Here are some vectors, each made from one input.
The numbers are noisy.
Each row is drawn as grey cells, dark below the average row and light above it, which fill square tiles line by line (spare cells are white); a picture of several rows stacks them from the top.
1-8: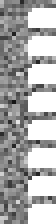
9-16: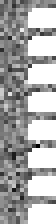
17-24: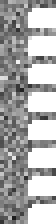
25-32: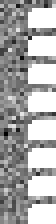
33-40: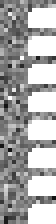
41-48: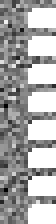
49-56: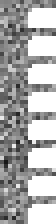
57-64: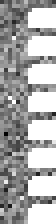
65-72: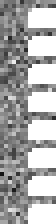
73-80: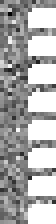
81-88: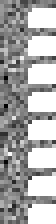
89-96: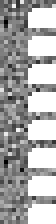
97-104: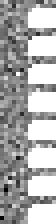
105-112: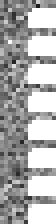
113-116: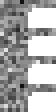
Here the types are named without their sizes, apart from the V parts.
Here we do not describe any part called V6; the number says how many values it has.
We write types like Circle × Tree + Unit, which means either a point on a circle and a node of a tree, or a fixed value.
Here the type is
Line × (Line + V6).
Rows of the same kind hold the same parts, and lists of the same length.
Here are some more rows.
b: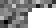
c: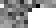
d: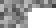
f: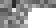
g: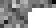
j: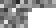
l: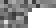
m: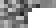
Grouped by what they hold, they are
b, c, l, m
d, f, g, j

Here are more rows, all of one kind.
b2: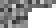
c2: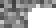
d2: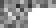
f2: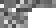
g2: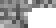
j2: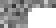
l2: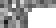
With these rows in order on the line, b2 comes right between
d2 and l2.
